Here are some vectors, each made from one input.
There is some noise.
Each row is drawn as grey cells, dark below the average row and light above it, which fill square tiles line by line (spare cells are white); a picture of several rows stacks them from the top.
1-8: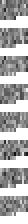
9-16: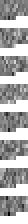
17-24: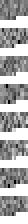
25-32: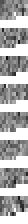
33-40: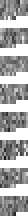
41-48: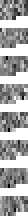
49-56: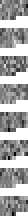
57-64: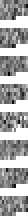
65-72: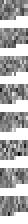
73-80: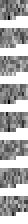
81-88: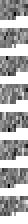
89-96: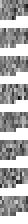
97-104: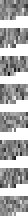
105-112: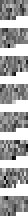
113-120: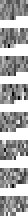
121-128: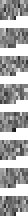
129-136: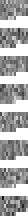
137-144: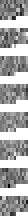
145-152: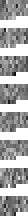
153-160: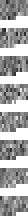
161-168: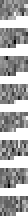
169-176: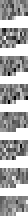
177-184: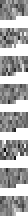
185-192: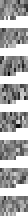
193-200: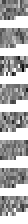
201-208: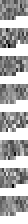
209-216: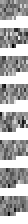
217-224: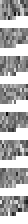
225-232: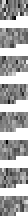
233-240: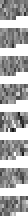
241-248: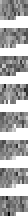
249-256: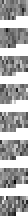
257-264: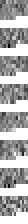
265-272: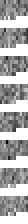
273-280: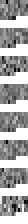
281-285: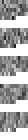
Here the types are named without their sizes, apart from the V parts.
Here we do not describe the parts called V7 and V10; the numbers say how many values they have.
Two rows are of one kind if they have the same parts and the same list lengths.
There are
4 kinds of row.
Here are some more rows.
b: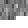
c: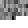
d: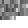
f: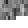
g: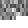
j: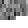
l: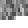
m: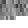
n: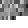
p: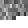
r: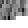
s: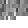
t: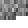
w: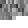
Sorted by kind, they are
b, c, f, l, n, p, t
d, m, w
g, s
j, r

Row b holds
three true/false values and a value of V10.
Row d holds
a point on a line and a value of V7.
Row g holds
a point on a line and three true/false values.
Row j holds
a value of V7 and a value of V10.
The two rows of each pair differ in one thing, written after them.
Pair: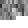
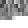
the value of V7
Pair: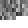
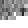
the place on the line
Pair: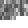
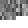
the place on the line
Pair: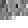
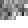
the place on the line
